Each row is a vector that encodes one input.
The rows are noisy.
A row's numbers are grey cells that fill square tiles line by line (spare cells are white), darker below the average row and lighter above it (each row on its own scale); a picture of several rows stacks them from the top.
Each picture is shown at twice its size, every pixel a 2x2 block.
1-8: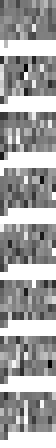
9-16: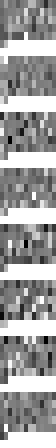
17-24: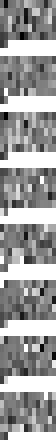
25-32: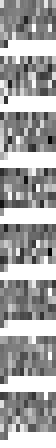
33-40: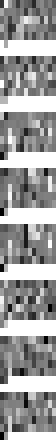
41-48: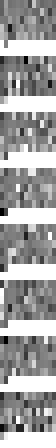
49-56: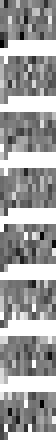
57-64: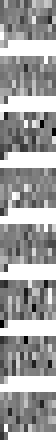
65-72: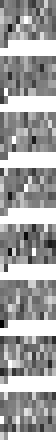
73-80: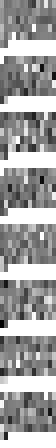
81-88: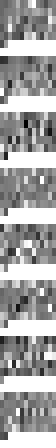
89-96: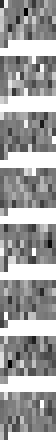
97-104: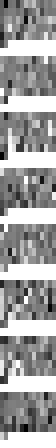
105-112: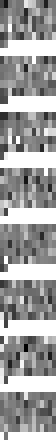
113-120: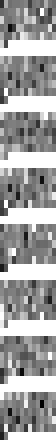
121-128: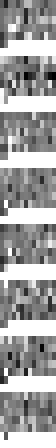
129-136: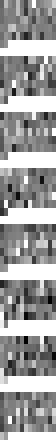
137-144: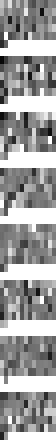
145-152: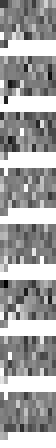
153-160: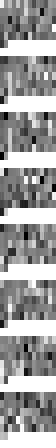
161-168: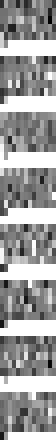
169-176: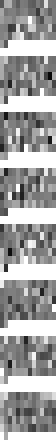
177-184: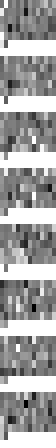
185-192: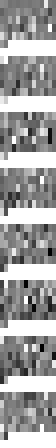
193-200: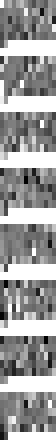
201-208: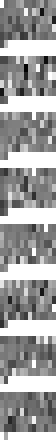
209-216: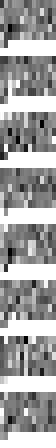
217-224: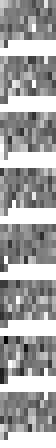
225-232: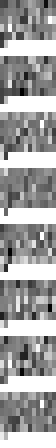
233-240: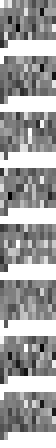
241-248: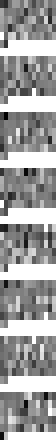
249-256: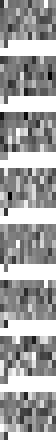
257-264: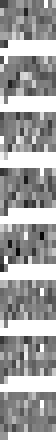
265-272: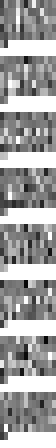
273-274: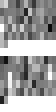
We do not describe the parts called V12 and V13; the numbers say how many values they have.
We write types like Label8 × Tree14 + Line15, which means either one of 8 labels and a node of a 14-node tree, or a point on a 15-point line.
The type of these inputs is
Line8 + (Line9 + V12) × V13.
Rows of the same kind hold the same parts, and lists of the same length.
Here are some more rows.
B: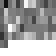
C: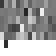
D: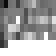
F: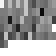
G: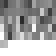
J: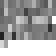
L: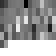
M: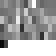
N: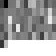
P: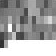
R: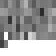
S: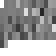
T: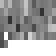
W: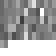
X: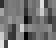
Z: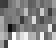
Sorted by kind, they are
B, D, J, L, M, N, P, W
C, G, X, Z
F, R, S, T

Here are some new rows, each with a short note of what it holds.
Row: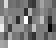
a value of V12 and a value of V13
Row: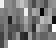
a point on an 8-point line
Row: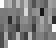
a point on an 8-point line
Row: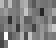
a point on an 8-point line
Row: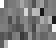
a point on an 8-point line
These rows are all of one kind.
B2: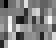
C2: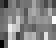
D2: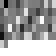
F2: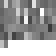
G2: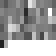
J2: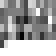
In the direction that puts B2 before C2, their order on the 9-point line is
J2, B2, G2, C2, F2, D2.
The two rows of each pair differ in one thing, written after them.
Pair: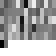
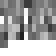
the value of V13
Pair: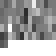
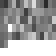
the place on the 9-point line
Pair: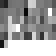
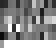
the value of V13
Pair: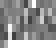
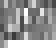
the place on the 9-point line
